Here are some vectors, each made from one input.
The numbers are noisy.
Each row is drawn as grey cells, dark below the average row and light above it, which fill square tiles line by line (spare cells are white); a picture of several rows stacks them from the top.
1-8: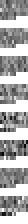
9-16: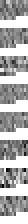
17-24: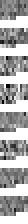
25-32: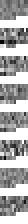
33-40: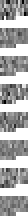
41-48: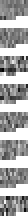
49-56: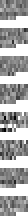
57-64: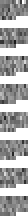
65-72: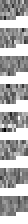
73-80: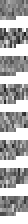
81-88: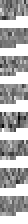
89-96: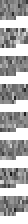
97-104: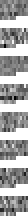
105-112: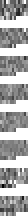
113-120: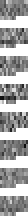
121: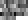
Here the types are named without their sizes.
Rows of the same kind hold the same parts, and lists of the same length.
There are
5 kinds of row.
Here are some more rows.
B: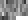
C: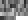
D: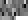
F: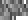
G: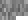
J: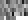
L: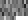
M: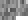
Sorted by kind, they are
B, G
C, D, L
F
J
M

